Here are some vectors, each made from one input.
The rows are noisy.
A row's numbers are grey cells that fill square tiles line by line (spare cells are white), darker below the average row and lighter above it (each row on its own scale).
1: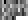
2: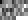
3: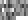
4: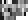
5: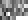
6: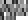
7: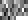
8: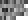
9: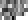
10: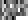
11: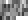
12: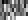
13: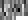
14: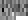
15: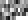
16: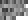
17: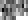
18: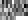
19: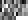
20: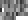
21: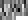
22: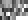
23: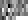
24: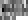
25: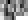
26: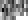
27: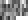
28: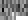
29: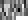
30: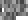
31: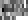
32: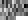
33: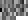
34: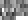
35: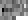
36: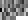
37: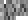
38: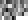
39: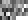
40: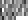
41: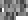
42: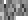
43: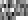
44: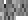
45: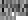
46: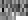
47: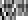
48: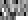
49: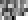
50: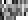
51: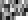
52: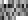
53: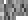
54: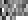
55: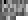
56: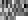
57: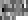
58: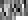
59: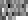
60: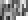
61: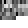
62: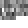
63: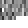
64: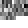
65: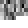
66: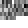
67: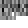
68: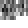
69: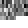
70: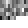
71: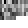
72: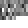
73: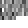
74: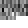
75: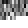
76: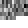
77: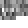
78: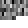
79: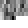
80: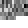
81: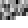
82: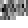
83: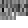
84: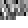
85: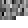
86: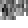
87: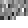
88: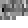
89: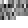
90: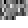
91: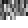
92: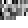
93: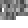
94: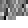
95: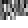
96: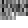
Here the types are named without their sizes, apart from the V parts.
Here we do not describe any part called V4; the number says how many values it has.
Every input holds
a value of V4, together with either a point on a circle and a true/false value, or a fixed value.
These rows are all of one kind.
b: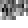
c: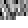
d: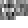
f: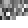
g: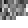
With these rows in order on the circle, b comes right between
f and g.
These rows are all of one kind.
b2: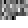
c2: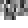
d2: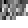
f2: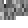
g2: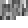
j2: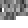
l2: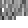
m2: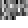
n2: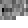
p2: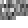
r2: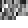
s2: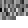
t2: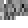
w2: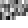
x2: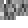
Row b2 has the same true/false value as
g2, m2, n2 and w2.
